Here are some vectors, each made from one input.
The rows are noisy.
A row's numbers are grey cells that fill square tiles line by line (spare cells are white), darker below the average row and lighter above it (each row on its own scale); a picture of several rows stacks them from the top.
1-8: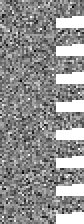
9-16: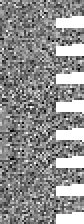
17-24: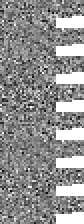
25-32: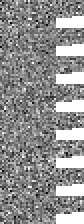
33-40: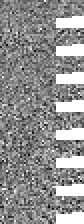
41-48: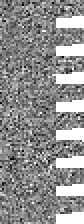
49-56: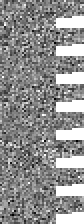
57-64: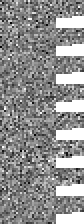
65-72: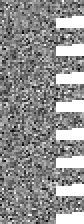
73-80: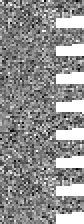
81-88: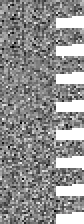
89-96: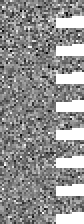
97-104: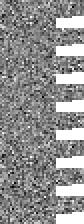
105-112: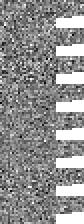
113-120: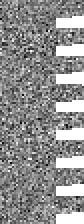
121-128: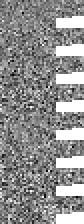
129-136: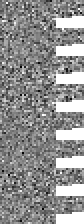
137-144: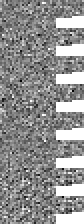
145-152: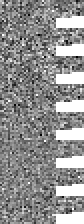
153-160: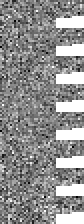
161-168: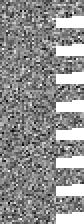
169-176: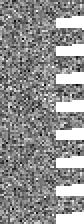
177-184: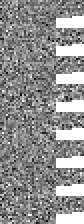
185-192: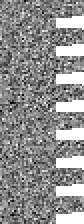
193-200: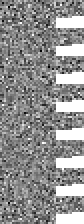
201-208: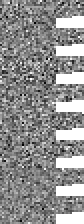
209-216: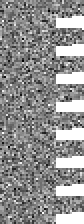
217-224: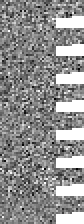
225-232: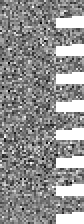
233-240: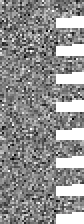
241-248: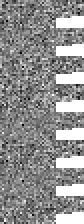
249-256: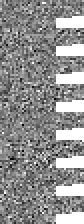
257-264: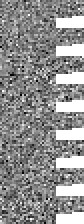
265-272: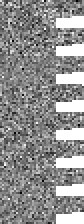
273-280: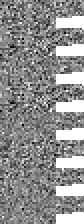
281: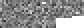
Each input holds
either a point on a 13-point circle and a true/false value, or a point on a 19-point line.
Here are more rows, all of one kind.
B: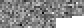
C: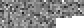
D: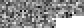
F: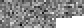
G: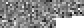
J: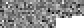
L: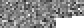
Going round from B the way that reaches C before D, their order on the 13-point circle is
B, F, C, J, D, G, L.
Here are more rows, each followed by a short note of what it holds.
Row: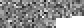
a point on a 19-point line
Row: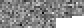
a point on a 13-point circle and a true/false value
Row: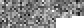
a point on a 19-point line
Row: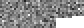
a point on a 13-point circle and a true/false value
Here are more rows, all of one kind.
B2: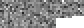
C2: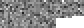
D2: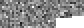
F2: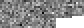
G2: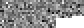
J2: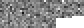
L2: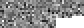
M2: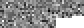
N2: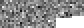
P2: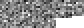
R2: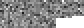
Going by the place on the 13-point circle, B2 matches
C2 and R2.
